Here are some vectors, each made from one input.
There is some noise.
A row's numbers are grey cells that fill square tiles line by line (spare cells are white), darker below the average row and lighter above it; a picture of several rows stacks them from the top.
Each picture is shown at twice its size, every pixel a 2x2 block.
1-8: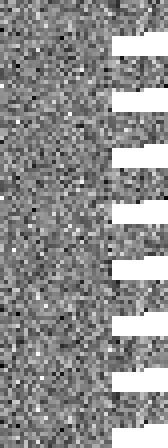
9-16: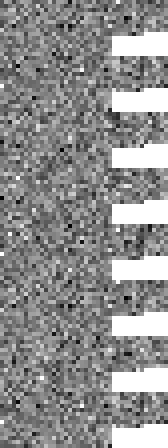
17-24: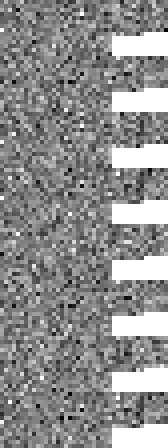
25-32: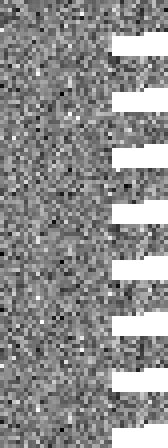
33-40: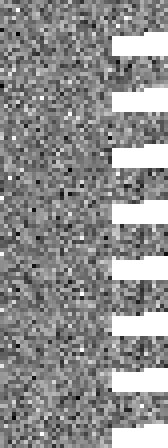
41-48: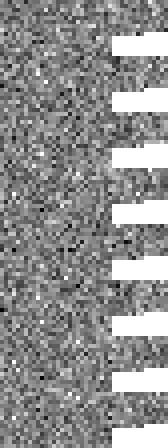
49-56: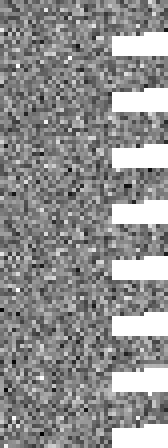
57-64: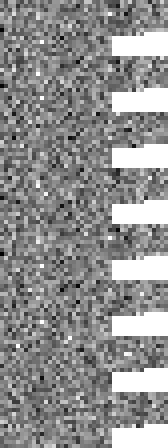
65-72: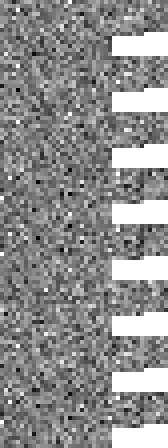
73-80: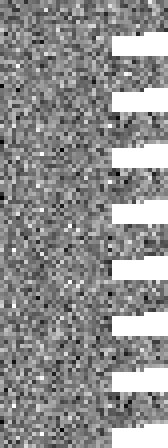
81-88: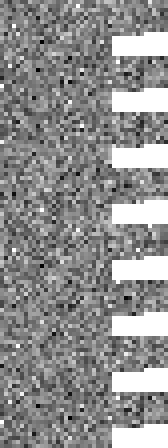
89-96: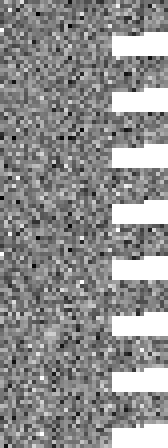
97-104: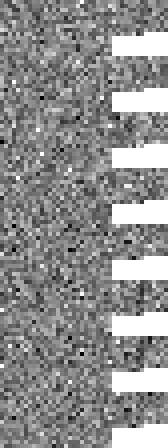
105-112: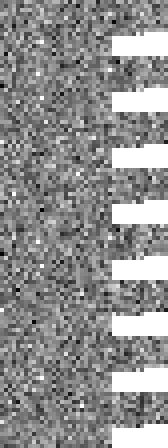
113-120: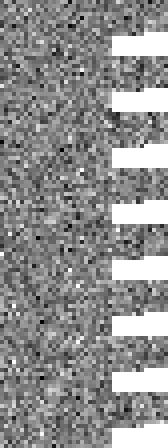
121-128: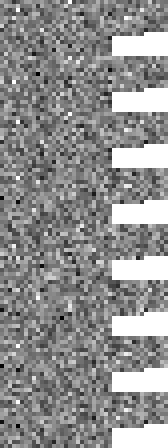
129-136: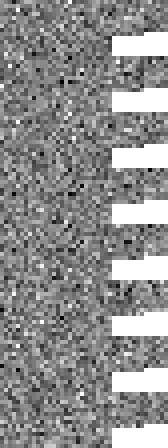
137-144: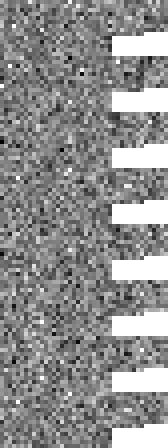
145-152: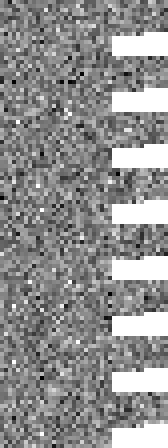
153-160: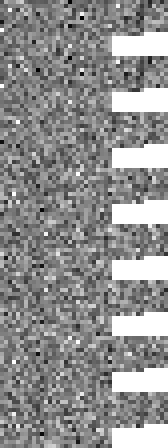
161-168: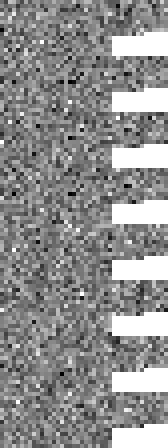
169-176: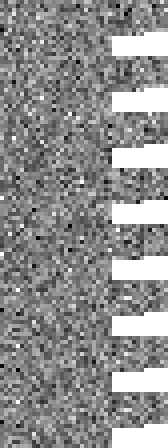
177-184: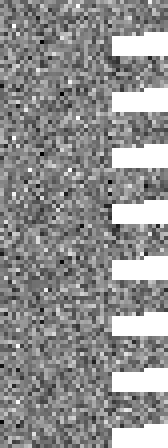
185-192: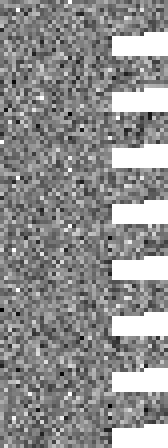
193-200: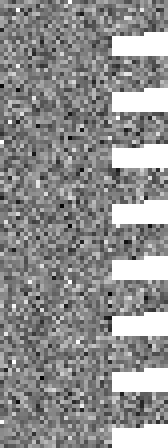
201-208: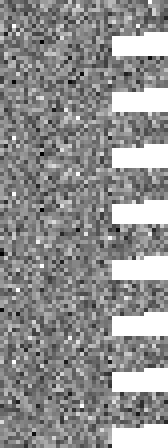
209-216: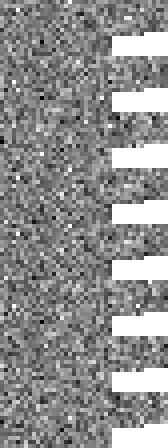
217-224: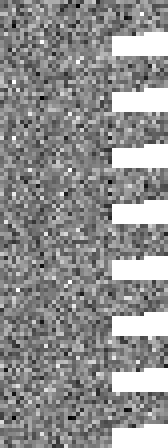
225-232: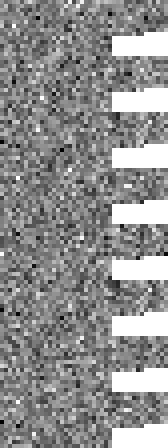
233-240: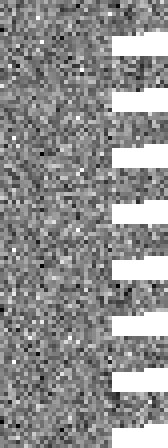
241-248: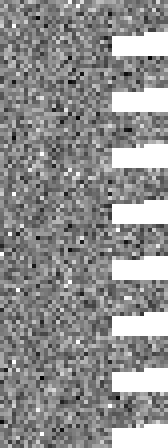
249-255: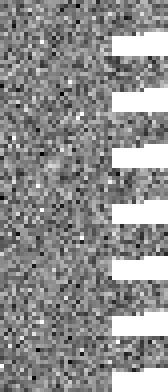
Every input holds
a point on an 11-point circle and a point on a 19-point line.
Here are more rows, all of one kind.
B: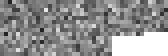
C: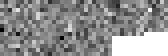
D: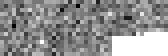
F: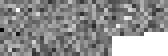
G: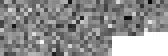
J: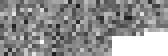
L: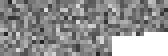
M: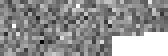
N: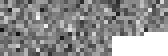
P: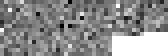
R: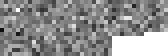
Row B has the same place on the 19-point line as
C, F, M and P.
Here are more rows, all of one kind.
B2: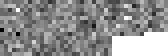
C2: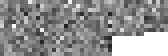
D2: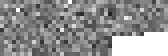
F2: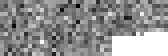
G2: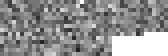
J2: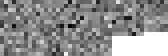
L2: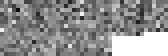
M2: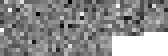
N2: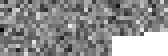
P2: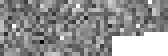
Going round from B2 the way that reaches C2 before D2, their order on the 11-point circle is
B2, N2, F2, J2, M2, L2, G2, P2, C2, D2.
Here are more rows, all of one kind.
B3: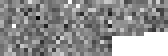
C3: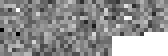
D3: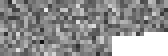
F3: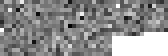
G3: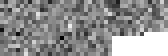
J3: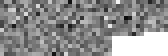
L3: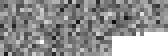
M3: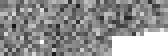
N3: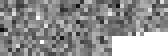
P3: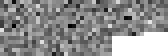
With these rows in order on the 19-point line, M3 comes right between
G3 and J3.
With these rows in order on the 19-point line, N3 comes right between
D3 and P3.
